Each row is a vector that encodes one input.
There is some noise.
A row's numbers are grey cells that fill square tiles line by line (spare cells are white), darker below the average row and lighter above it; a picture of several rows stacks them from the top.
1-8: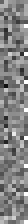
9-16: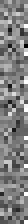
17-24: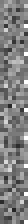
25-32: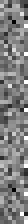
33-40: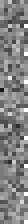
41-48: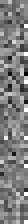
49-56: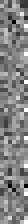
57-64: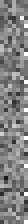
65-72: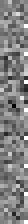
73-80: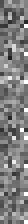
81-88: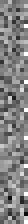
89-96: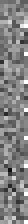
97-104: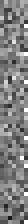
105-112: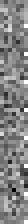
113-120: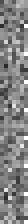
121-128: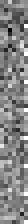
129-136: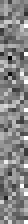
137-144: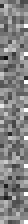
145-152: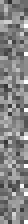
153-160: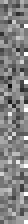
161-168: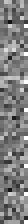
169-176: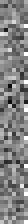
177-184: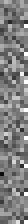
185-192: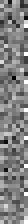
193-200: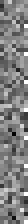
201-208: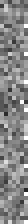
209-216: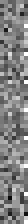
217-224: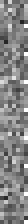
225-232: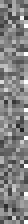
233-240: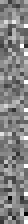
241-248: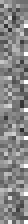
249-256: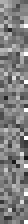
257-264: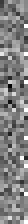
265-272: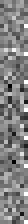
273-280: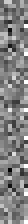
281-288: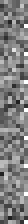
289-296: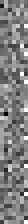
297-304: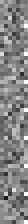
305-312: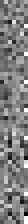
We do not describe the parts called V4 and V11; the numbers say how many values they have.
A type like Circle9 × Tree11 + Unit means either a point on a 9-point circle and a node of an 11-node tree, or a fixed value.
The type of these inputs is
Bool × Circle6 × (Tree7 + V11) + V4.
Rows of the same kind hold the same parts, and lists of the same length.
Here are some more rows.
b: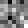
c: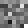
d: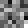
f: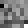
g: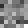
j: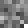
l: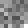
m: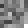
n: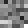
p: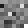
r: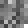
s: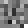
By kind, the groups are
b, d
c, f, g, l, m, p, r, s
j, n

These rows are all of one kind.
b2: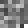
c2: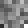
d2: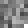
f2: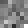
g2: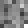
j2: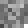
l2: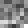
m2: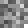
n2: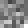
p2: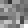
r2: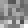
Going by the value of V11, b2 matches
n2, p2 and r2.
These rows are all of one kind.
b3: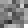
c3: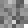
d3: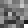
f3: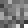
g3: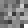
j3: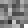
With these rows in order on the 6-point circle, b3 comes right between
d3 and g3.
